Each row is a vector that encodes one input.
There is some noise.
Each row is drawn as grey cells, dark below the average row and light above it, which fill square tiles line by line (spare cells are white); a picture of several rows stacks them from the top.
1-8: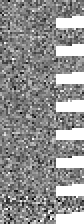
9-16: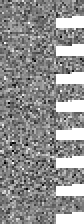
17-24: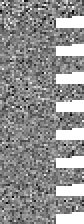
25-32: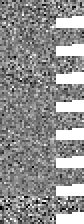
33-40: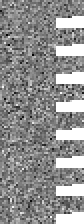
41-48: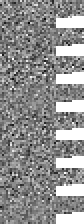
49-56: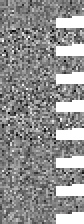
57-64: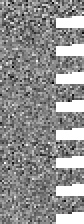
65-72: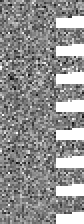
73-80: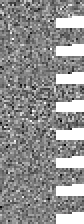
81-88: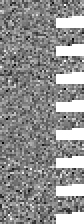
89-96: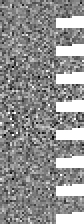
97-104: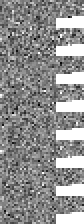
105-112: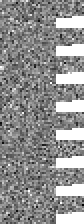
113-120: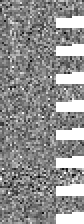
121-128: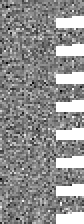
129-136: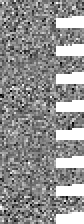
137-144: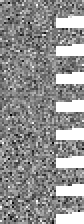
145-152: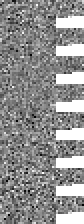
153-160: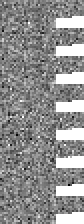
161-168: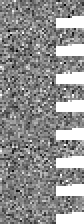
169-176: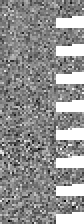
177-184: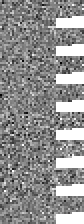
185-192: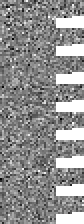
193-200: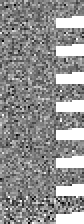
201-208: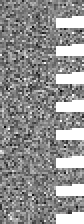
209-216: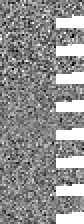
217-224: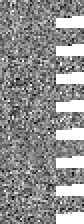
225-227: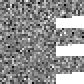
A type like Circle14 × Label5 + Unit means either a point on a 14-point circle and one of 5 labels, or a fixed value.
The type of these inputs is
(Label5 + Tree17) × Line11.
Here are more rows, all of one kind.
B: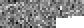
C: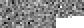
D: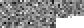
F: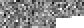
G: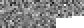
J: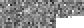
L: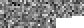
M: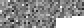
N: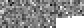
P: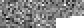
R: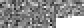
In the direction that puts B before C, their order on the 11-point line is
R, L, N, G, J, D, B, P, C, M, F.
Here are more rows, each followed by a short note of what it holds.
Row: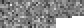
a point on an 11-point line and a node of a 17-node tree
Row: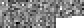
one of 5 labels and a point on an 11-point line
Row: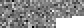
a point on an 11-point line and a node of a 17-node tree
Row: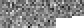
a point on an 11-point line and a node of a 17-node tree
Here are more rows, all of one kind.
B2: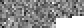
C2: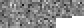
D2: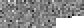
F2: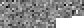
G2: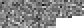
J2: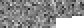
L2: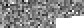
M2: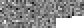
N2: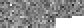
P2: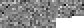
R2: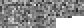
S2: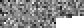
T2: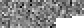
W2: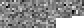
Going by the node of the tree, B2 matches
G2, J2, N2 and S2.
